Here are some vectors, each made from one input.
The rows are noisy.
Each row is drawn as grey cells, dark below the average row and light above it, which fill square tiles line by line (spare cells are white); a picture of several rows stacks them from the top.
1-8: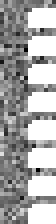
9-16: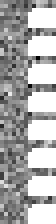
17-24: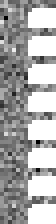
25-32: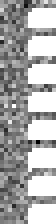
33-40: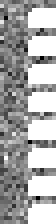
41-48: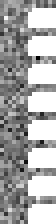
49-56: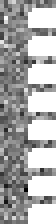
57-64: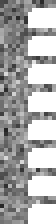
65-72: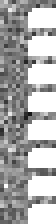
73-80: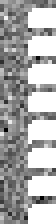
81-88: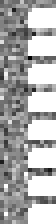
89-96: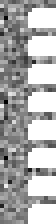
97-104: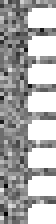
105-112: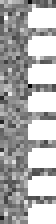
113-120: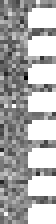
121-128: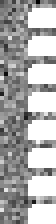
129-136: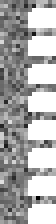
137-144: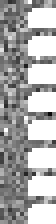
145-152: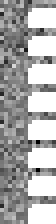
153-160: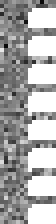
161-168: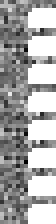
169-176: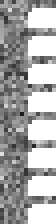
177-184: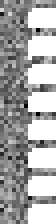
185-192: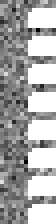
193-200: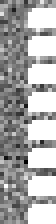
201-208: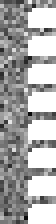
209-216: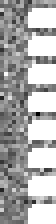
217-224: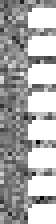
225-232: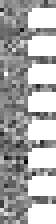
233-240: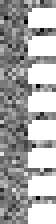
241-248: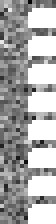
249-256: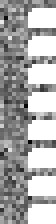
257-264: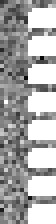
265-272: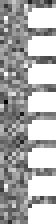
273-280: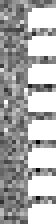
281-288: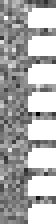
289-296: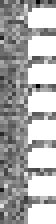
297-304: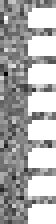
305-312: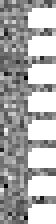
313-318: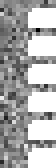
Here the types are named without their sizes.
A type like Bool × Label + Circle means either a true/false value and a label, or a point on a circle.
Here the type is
(Bool × Bool × Bool + Tree) × Label.
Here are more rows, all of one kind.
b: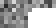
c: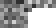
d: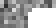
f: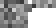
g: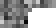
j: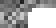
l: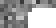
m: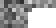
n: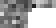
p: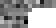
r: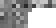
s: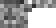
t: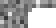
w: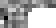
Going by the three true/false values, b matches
l, r and w.
